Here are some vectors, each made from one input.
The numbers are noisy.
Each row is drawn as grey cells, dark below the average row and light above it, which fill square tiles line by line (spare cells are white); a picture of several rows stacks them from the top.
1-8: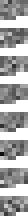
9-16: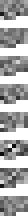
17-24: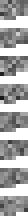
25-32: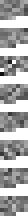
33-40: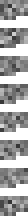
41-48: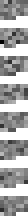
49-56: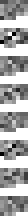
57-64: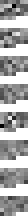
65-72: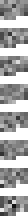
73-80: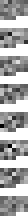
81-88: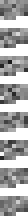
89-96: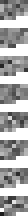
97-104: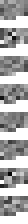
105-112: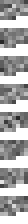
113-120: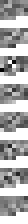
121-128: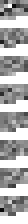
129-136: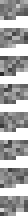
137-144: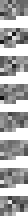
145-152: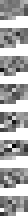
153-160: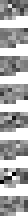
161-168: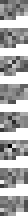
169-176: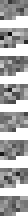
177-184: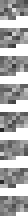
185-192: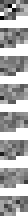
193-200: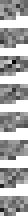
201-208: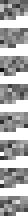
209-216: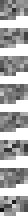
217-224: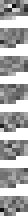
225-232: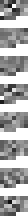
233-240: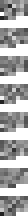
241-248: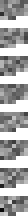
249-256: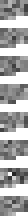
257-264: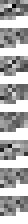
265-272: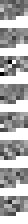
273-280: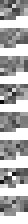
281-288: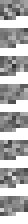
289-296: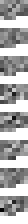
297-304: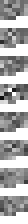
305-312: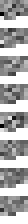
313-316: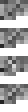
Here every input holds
four true/false values.
